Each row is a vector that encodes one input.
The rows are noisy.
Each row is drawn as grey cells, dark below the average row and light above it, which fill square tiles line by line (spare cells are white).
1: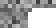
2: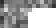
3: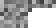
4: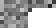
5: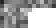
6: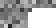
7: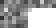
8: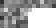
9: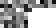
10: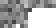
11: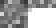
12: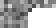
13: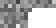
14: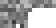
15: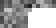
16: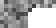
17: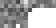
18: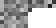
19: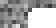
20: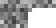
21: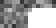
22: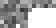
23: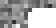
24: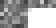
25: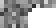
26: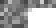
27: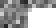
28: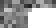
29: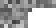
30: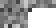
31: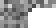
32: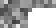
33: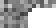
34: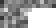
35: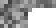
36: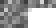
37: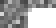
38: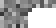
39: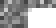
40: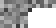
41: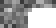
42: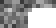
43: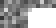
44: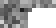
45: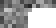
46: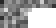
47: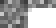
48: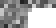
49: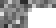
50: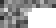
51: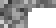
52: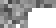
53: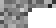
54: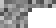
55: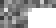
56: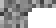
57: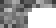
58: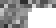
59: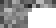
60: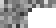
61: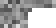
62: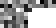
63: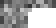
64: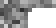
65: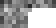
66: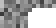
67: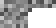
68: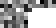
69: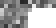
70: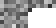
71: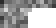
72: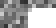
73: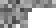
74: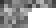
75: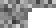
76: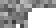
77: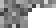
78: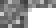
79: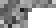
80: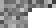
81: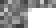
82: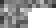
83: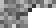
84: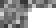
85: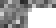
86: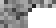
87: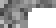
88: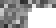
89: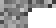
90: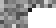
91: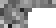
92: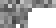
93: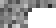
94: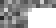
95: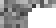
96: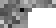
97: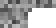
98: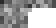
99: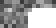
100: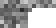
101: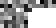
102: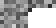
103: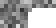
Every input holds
either a point on a 10-point line, or a list of up to two items, each a point on a 3-point line and a point on a 4-point line.
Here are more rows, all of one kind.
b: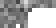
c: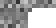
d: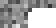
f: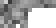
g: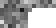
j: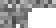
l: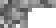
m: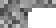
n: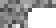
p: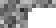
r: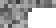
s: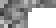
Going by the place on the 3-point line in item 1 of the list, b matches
d and n.
